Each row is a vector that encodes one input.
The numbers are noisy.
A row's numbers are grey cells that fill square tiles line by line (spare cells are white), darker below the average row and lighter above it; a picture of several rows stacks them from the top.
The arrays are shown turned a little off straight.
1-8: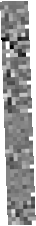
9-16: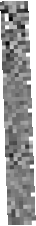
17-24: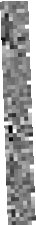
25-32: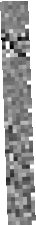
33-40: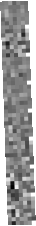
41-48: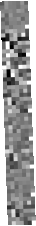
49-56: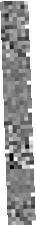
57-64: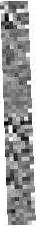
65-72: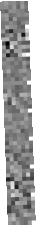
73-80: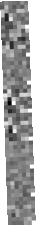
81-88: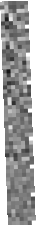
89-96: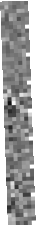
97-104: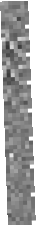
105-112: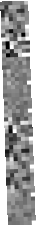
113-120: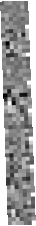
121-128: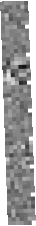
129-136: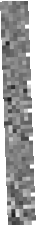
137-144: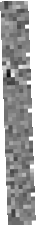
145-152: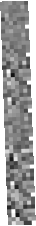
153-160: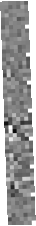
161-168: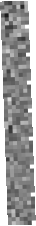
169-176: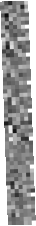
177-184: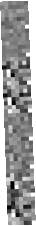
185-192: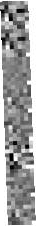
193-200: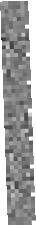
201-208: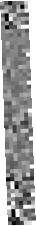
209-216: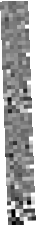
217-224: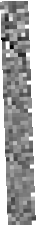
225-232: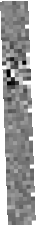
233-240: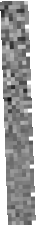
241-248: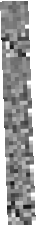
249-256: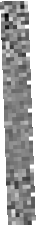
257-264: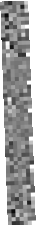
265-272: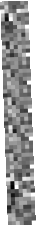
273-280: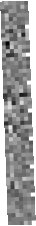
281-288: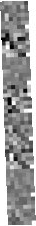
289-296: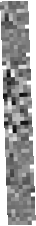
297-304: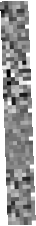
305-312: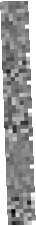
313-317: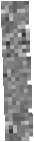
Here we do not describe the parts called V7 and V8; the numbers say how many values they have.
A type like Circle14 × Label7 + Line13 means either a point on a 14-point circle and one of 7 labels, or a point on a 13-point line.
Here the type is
Bool × (Line5 + V7) × V8 + Line11.
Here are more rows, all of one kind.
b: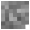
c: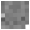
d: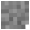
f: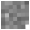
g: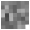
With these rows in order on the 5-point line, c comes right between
d and g.
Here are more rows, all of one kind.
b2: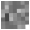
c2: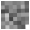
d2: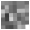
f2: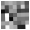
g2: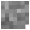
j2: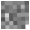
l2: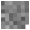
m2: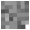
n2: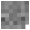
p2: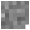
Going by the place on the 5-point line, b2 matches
g2 and l2.
